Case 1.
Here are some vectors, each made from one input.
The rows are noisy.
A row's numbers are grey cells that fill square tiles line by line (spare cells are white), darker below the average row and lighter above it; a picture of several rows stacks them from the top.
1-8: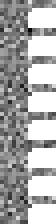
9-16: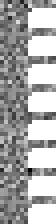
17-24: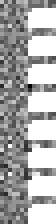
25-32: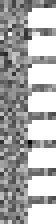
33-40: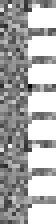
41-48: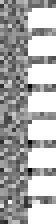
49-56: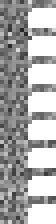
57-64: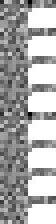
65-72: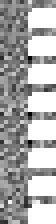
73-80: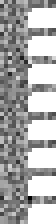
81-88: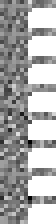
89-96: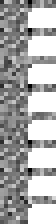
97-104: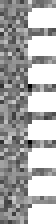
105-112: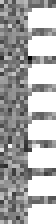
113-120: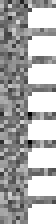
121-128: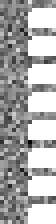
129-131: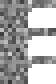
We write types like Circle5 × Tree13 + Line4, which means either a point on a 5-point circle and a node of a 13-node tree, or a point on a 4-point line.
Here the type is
Line8.
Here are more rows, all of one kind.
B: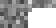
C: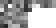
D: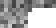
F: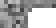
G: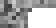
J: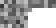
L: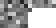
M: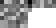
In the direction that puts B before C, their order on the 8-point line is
M, D, J, F, G, B, L, C.
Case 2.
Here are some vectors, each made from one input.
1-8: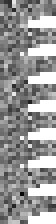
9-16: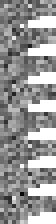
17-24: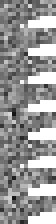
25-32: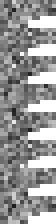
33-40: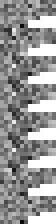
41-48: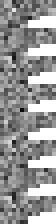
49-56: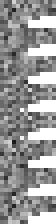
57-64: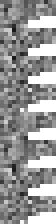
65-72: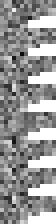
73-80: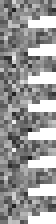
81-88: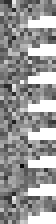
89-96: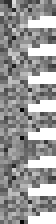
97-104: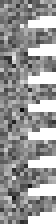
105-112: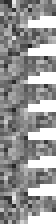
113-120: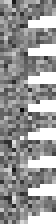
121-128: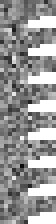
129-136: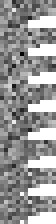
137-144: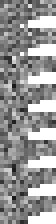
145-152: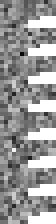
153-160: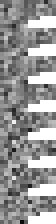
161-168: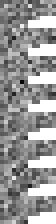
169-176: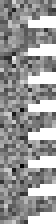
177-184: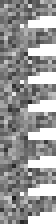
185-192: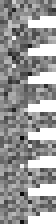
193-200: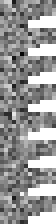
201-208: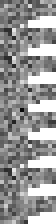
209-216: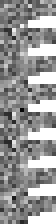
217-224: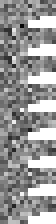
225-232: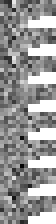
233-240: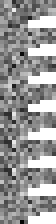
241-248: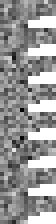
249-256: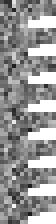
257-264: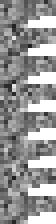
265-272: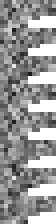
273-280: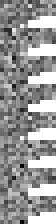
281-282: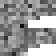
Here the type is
Bool × Bool × Bool.
